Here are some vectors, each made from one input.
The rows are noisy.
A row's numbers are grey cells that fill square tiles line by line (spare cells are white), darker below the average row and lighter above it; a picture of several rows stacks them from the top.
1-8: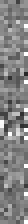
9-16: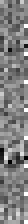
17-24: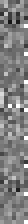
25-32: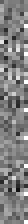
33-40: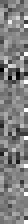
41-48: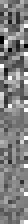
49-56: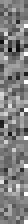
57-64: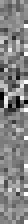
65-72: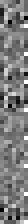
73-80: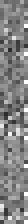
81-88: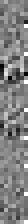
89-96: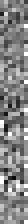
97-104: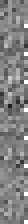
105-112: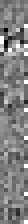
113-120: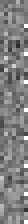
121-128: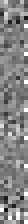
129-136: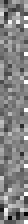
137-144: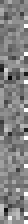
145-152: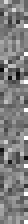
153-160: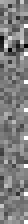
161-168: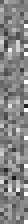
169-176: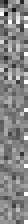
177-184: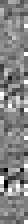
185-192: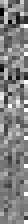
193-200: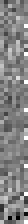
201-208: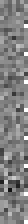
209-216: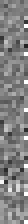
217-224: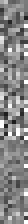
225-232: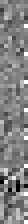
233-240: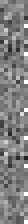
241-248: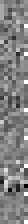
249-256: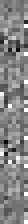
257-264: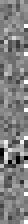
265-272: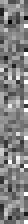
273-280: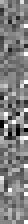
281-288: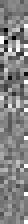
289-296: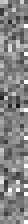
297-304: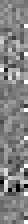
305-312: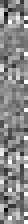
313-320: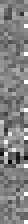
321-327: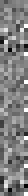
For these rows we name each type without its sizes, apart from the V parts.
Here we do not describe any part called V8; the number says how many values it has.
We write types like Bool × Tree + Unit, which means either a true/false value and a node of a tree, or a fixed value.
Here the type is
Line × (Line + V8) × V8.
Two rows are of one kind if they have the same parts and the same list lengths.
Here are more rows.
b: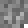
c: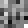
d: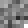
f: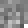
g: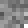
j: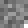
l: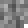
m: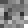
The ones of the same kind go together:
b, g, j, l
c, d, f, m

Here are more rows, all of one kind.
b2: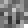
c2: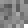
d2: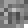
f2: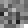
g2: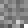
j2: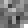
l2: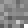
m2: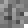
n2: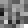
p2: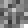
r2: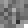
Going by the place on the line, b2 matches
f2, m2 and r2.
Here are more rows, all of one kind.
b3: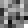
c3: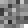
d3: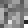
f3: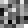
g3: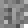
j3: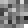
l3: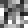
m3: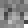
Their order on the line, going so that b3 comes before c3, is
b3, g3, c3, m3, j3, f3, l3, d3.
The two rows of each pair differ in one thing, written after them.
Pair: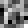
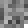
the place on one of the two lines
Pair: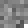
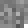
the value of V8
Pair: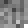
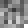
the place on one of the two lines
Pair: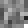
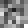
the value of V8
